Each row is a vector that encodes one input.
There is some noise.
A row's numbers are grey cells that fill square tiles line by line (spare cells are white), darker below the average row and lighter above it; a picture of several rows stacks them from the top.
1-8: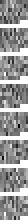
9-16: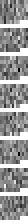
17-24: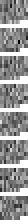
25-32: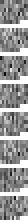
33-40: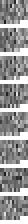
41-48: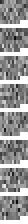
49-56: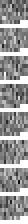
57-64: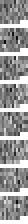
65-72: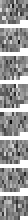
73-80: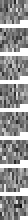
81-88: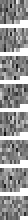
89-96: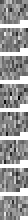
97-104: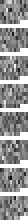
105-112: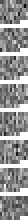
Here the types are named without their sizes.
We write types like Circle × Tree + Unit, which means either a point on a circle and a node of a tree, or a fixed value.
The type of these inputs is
(Circle + Unit) × Line × Tree.
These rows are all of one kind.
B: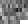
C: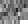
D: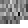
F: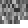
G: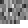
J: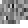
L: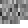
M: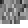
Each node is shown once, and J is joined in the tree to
B.
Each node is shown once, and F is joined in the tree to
L.
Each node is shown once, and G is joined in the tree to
C and M.
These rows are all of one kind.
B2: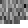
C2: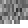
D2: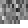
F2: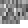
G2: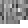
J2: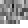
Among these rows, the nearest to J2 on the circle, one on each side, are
D2 and G2.
